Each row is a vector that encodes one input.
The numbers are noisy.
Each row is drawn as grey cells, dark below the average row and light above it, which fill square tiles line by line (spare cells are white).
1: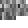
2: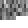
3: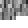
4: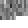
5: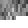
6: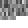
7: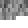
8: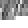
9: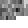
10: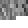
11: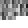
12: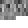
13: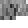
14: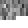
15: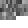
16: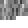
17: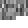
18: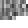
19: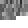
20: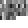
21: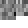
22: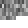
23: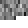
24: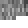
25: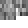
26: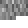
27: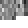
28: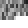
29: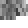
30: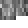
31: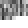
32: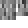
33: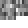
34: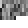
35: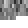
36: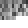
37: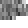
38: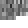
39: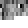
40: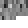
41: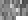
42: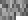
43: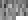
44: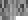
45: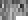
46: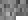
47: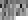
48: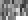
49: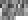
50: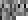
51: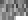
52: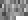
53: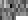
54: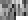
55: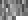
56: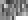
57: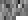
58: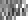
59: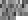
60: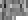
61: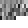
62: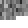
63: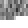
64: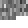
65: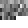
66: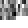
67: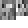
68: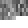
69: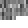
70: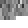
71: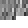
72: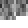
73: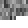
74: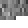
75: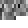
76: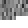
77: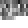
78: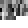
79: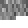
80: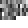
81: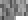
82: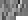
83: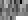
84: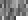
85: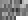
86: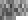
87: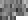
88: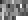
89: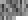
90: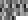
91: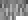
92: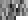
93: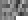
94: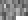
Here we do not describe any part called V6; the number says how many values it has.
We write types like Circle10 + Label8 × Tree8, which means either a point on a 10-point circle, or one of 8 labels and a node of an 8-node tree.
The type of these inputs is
Tree7 × (Tree7 + Unit) × V6.
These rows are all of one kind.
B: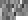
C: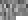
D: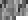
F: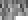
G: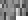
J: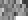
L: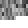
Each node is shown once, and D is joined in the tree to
J and L.
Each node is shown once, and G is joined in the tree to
B.
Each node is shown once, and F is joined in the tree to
C.
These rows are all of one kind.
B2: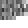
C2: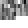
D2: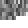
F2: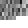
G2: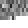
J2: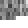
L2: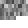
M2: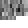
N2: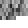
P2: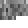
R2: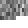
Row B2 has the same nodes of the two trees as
J2 and R2.
